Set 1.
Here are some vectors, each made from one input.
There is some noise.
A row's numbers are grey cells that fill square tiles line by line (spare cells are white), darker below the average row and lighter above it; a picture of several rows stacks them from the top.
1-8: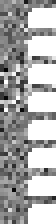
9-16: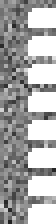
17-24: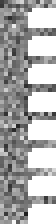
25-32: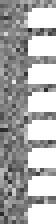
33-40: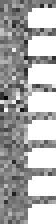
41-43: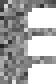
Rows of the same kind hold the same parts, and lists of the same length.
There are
2 kinds of row.
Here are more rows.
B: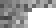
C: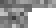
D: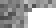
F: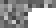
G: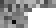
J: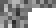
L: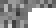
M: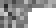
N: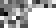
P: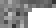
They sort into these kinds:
B, C, D, F, G, J, L, M, P
N

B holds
a point on a 5-point circle and a true/false value.
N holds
a fixed value.
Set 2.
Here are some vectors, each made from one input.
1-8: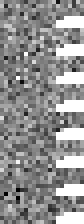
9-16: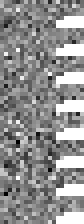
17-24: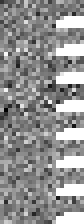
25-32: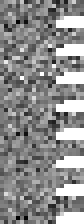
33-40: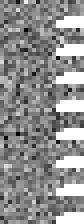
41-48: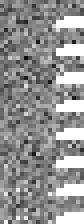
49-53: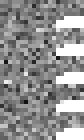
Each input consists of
a point on a 7-point line and a node of a 7-node tree.
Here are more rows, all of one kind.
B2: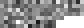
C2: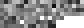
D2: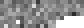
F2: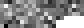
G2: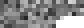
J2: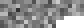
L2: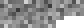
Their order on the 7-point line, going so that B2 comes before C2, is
G2, F2, J2, L2, D2, B2, C2.
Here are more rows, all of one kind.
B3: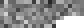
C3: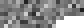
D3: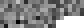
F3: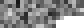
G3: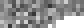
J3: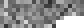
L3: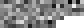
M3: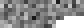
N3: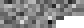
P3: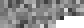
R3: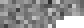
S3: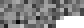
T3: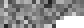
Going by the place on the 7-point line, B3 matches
D3, J3, S3 and T3.
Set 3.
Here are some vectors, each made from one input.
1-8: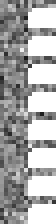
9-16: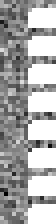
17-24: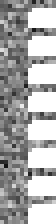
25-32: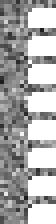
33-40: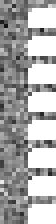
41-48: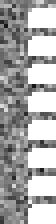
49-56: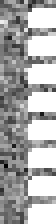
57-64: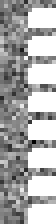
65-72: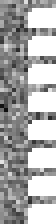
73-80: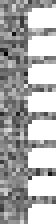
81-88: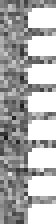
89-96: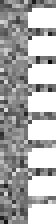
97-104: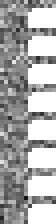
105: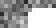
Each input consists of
a point on a 5-point circle and a true/false value.
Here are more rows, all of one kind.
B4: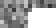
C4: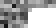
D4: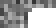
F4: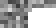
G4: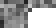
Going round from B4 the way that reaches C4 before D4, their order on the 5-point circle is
B4, C4, F4, G4, D4.
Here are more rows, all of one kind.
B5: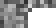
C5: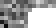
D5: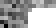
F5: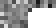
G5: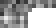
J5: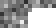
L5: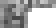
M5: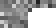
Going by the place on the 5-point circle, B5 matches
F5 and M5.
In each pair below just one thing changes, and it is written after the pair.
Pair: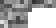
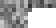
the place on the 5-point circle
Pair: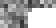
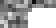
the place on the 5-point circle
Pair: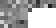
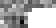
the place on the 5-point circle
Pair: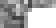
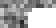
the place on the 5-point circle
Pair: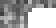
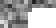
the true/false value
